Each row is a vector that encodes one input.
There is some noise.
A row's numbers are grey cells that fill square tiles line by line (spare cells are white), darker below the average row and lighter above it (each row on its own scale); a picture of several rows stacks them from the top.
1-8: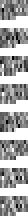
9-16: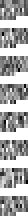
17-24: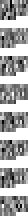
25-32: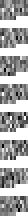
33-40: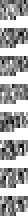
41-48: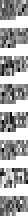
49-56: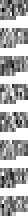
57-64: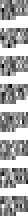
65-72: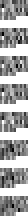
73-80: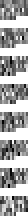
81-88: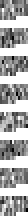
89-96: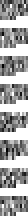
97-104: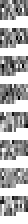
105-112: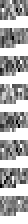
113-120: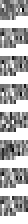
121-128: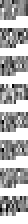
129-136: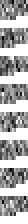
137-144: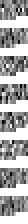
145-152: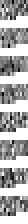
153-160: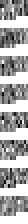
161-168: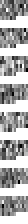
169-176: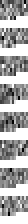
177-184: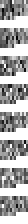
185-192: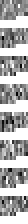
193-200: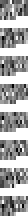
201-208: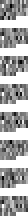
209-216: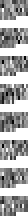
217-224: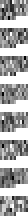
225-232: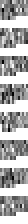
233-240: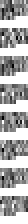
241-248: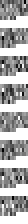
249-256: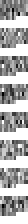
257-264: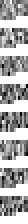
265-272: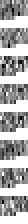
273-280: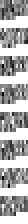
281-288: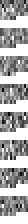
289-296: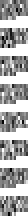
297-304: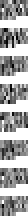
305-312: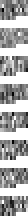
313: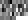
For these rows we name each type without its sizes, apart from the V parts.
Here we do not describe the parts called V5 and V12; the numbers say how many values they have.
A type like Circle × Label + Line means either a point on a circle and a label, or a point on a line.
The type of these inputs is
Bool × V5 × V12 + Circle.
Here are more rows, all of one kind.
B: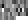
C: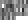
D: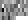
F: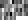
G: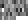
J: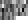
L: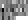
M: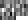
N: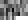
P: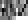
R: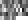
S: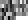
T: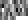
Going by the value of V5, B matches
G, N and T.
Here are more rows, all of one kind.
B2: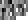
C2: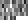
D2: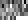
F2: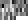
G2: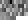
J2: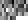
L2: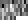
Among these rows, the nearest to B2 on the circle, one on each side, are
C2 and D2.
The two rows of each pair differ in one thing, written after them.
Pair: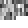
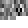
the value of V5
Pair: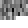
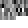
the true/false value
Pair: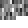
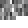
the value of V12
